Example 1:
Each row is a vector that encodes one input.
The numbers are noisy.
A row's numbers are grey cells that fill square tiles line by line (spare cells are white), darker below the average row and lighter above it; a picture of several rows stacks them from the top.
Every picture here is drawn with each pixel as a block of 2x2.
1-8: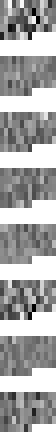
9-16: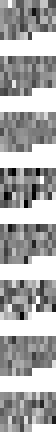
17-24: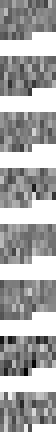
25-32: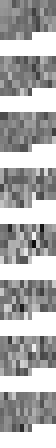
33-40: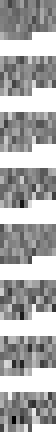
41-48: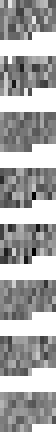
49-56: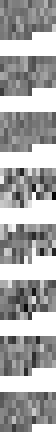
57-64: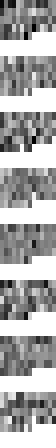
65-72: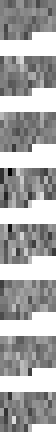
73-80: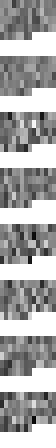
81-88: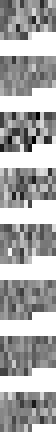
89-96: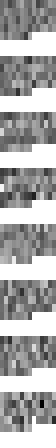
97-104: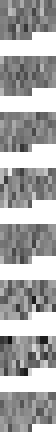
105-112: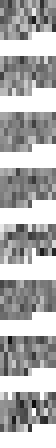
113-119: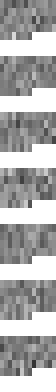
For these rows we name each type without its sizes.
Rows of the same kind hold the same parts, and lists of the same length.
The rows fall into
2 kinds.
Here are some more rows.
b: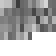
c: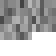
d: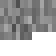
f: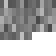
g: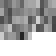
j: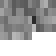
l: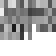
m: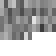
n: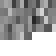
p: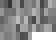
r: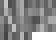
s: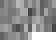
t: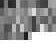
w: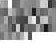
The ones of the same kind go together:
b, c, d, f, g, j, m, n, p, r, t
l, s, w

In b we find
four true/false values.
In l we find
a label.
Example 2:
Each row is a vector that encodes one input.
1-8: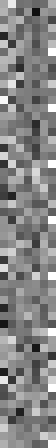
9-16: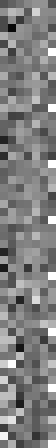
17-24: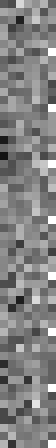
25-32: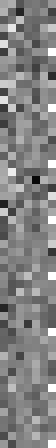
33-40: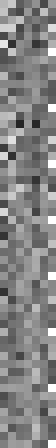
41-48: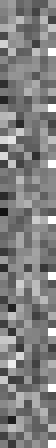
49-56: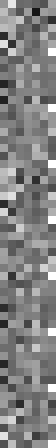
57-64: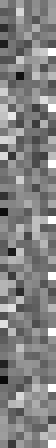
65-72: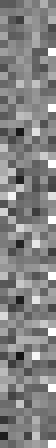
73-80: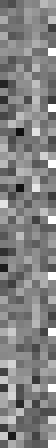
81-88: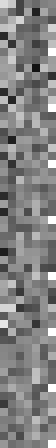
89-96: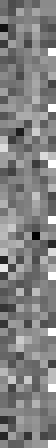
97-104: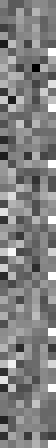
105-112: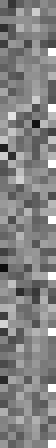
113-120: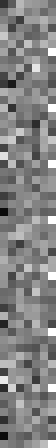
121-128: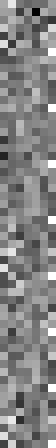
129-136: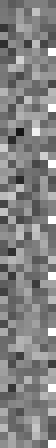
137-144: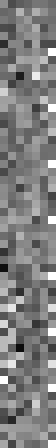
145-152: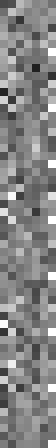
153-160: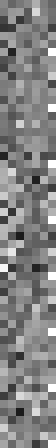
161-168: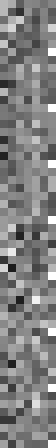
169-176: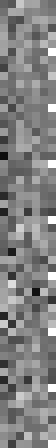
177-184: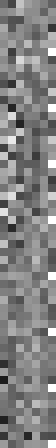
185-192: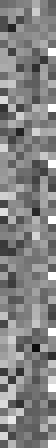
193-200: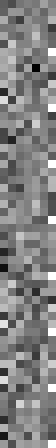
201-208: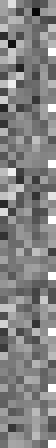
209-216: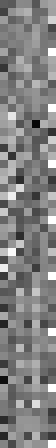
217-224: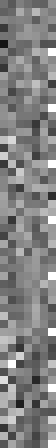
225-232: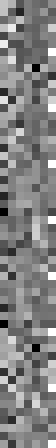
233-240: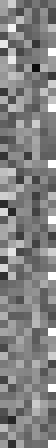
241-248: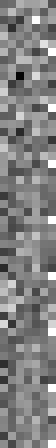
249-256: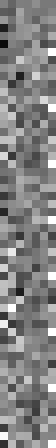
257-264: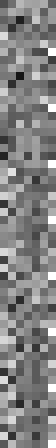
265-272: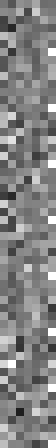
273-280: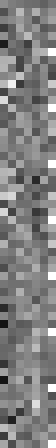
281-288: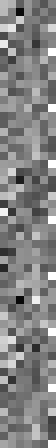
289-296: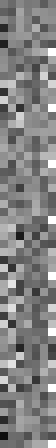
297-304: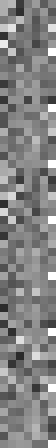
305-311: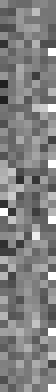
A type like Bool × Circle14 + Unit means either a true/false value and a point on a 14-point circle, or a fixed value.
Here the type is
Bool × Bool × Bool + Line5.
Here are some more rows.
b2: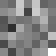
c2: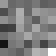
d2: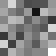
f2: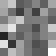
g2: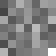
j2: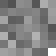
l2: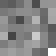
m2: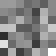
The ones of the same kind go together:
b2, c2, g2, j2, l2
d2, f2, m2

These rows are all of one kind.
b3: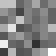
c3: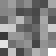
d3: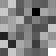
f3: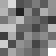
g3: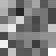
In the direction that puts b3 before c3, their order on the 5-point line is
d3, f3, g3, b3, c3.
